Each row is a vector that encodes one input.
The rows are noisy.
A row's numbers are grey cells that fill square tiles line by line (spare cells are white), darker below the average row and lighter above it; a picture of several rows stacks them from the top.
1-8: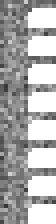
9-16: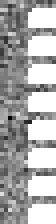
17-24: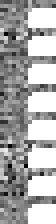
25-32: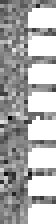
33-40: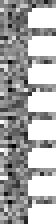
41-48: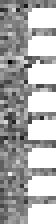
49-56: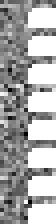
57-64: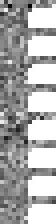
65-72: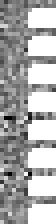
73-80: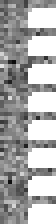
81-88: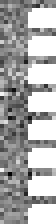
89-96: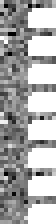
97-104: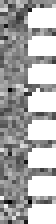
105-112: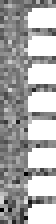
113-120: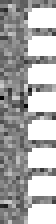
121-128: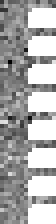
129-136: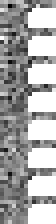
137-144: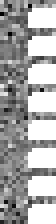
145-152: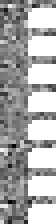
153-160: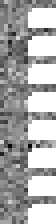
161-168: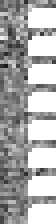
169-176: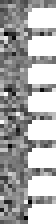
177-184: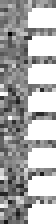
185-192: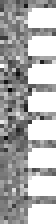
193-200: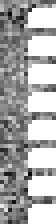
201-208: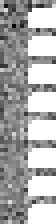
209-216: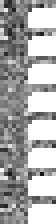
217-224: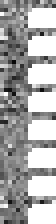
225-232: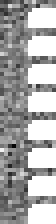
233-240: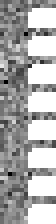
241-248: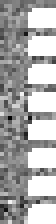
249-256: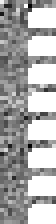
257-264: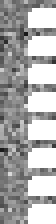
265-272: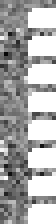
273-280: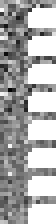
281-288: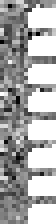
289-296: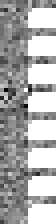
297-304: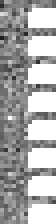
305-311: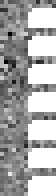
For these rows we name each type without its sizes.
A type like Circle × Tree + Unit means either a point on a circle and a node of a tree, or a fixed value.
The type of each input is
(Circle + Line × (Tree + Unit)) × Line × Line.
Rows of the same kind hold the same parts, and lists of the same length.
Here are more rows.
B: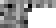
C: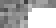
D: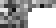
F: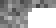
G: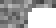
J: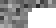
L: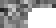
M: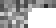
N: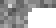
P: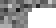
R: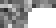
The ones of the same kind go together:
B, D
C, L, M, R
F, G, J, N, P

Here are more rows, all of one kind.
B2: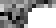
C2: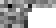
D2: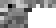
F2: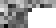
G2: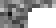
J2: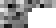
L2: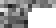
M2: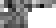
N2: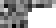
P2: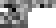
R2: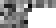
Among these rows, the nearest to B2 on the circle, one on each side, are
G2 and L2.
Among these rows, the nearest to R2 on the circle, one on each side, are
C2 and N2.
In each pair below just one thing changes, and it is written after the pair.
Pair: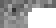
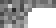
the node of the tree
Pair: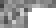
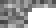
the node of the tree
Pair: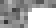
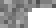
the place on one of the three lines
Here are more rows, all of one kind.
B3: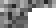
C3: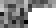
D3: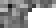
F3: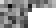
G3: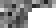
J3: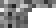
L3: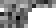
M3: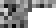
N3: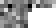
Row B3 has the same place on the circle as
G3, J3 and L3.
